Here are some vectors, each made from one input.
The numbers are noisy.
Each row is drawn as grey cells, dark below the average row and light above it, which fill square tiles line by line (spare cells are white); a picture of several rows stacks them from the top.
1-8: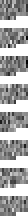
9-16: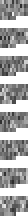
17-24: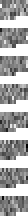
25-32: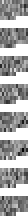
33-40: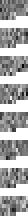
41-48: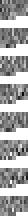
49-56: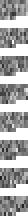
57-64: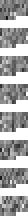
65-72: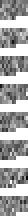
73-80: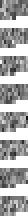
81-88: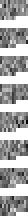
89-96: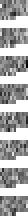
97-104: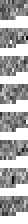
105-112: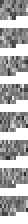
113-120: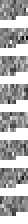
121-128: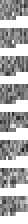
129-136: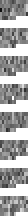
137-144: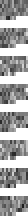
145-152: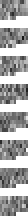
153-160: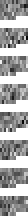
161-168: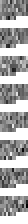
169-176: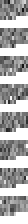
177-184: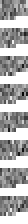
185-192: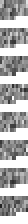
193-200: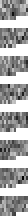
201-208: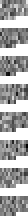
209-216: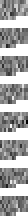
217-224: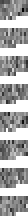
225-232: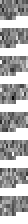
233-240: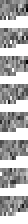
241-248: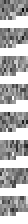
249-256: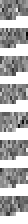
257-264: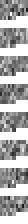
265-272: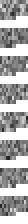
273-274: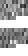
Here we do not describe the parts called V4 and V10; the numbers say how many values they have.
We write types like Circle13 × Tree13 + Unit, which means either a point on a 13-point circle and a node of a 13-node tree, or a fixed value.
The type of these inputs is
((Bool × Bool × Bool + Line6) × V4 + V10) × Label6.
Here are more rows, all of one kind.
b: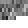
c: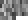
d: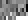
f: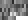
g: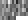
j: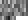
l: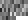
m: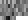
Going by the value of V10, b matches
c and g.
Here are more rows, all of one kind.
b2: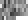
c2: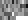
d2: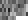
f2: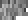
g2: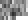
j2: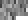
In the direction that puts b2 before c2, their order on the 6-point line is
g2, b2, d2, j2, c2, f2.
